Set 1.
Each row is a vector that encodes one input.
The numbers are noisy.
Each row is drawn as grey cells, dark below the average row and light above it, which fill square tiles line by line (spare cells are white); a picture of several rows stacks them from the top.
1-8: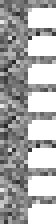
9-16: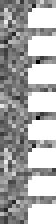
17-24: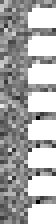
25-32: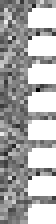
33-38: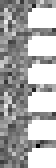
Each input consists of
a point on a 7-point line.
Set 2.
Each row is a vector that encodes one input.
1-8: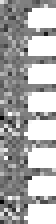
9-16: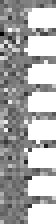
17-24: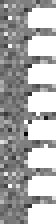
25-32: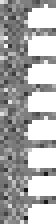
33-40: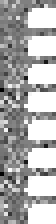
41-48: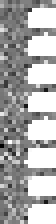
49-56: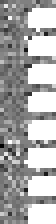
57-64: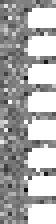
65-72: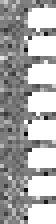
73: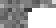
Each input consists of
either a fixed value, or three true/false values.
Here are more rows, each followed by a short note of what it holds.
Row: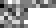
a fixed value
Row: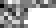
a fixed value
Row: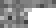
three true/false values
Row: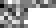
a fixed value
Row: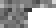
three true/false values
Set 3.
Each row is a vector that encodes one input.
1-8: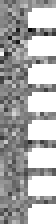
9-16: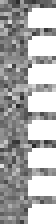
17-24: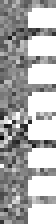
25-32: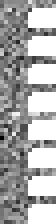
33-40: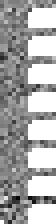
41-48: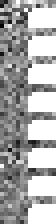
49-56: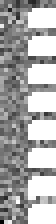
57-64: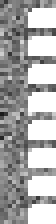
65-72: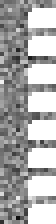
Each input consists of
a node of a 13-node tree.
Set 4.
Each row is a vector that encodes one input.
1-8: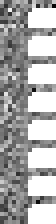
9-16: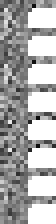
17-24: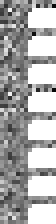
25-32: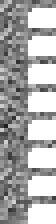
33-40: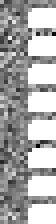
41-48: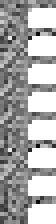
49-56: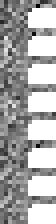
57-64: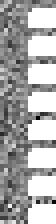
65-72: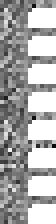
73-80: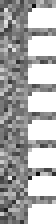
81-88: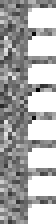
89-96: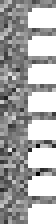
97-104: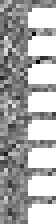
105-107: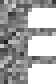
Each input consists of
a point on an 11-point line.
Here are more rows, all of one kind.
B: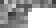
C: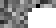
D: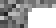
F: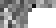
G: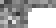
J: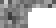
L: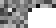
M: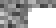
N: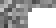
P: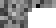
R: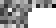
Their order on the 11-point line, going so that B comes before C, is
F, G, M, B, J, N, D, P, C, L, R.
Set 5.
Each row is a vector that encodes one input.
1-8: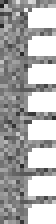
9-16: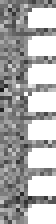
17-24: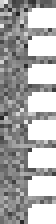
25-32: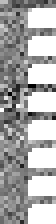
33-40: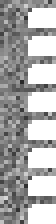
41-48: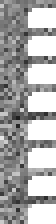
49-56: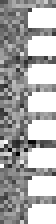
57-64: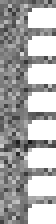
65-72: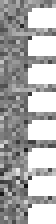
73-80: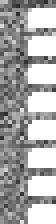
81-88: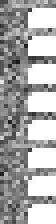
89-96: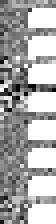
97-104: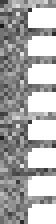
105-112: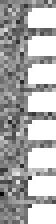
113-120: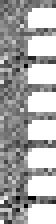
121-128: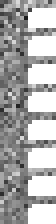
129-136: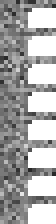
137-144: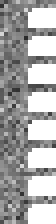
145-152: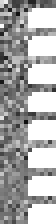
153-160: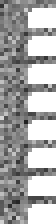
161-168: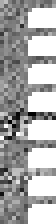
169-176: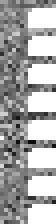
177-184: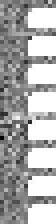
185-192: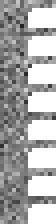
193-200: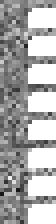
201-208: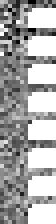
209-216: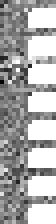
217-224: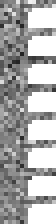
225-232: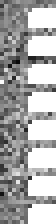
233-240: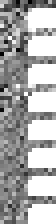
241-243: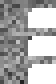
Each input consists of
three true/false values.
